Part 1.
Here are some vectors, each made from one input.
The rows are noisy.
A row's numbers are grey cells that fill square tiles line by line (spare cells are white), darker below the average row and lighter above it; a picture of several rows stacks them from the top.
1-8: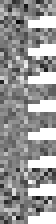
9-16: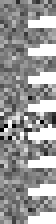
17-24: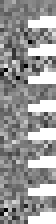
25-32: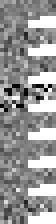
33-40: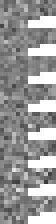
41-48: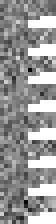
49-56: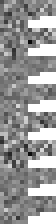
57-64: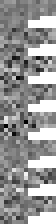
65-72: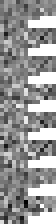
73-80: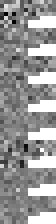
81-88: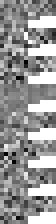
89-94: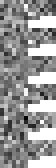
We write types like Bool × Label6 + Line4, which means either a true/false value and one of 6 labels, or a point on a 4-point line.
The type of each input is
Bool × Line8 × Line8 + Unit.
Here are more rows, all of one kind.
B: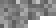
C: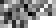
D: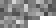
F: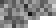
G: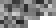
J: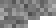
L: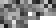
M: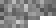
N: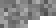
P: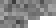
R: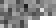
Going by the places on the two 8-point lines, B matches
L and P.
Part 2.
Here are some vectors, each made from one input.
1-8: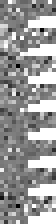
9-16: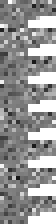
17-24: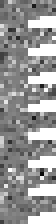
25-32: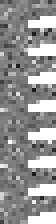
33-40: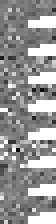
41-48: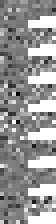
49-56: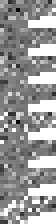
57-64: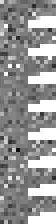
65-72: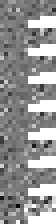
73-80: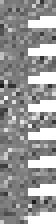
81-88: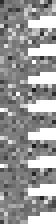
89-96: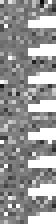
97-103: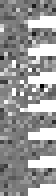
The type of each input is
Bool × Line8.
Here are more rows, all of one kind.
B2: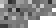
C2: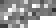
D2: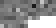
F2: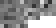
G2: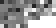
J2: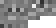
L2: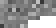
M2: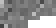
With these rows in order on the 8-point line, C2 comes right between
B2 and F2.
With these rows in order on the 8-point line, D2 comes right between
B2 and M2.
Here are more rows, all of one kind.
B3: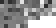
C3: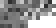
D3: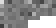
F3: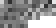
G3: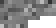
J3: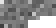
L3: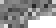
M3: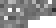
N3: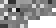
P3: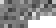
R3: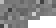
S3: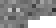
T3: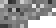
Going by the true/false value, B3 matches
G3, M3 and S3.
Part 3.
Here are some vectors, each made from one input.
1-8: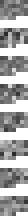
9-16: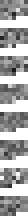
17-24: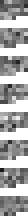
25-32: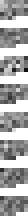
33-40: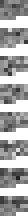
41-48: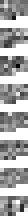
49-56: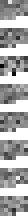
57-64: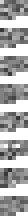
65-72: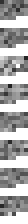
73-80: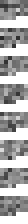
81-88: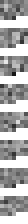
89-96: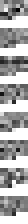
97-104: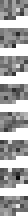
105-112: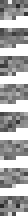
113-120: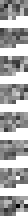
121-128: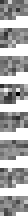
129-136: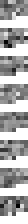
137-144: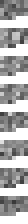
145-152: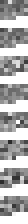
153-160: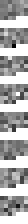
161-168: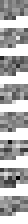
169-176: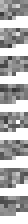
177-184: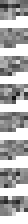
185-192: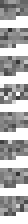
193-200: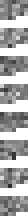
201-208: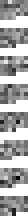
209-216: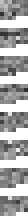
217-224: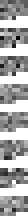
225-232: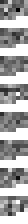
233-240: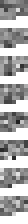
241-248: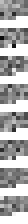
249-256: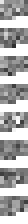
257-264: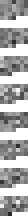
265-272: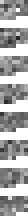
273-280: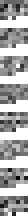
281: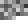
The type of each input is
Bool × Tree7.
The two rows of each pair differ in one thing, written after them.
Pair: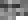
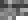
the true/false value
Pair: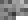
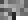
the true/false value
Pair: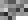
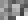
the true/false value
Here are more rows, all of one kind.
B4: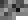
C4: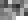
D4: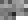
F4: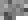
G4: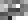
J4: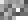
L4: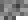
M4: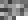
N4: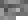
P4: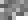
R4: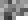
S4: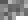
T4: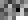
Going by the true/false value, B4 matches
G4, L4 and M4.
